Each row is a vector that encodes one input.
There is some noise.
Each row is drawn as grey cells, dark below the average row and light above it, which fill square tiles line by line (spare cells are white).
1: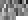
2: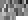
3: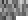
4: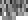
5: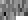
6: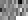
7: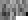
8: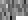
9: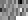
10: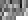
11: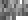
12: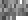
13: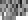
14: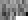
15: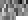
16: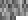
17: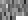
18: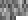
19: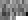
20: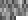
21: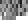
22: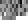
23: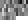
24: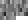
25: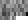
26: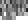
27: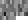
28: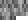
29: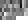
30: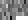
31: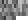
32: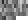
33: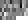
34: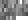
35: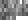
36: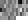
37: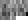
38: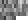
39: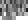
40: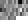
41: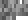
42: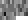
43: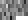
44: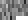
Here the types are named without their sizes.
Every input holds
either a point on a circle, or a label.
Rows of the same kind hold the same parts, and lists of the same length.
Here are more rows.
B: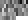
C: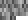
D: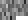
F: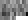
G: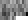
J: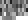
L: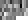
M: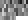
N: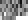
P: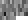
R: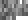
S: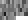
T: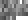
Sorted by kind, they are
B, J, L, M, N
C, D, F, G, P, R, S, T

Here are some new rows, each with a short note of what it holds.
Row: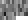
a point on a circle
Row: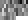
a label
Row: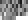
a label
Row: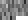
a point on a circle
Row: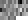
a label
